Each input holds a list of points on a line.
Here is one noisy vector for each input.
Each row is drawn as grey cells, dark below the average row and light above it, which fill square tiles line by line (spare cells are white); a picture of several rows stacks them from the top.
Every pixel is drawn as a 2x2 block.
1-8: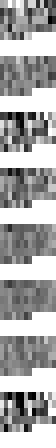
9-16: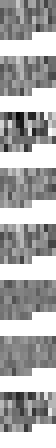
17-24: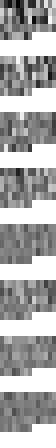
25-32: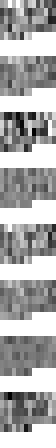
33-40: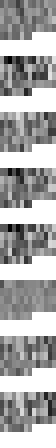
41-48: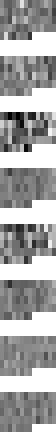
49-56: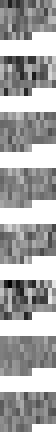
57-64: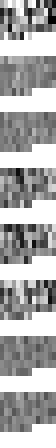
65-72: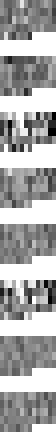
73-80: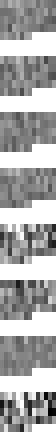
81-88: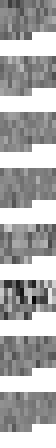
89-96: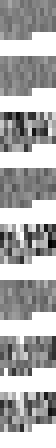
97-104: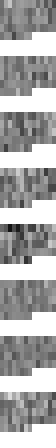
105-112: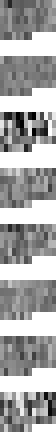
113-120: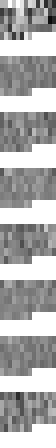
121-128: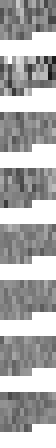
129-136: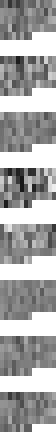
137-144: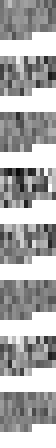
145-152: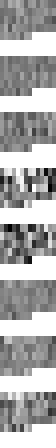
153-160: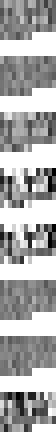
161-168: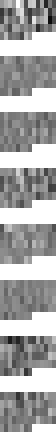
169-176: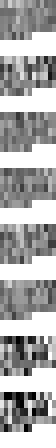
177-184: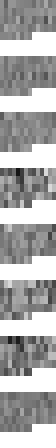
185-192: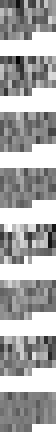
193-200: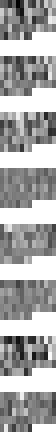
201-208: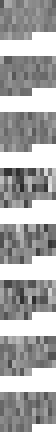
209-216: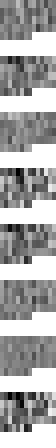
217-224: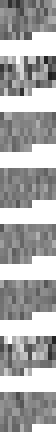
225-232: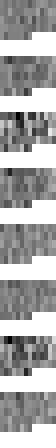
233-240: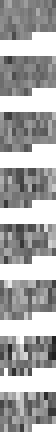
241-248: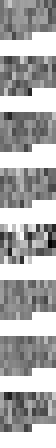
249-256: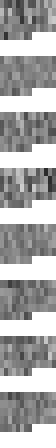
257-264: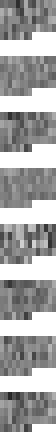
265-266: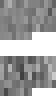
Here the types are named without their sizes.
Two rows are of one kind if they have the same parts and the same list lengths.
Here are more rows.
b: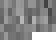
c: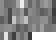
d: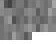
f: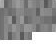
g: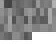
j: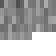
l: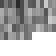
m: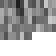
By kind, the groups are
b, d, f, g
c
j, l, m

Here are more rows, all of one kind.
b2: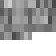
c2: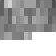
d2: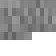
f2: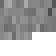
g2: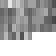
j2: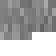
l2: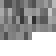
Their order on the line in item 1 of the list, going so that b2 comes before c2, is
g2, l2, j2, d2, f2, b2, c2.
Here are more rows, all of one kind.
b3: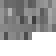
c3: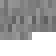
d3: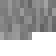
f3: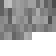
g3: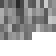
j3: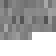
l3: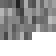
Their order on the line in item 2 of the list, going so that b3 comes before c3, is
f3, b3, l3, c3, d3, g3, j3.
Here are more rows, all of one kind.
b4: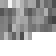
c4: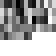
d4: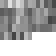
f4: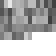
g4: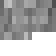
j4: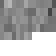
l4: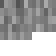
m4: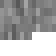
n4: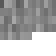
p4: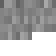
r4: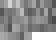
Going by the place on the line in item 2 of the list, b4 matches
c4, l4, n4 and r4.
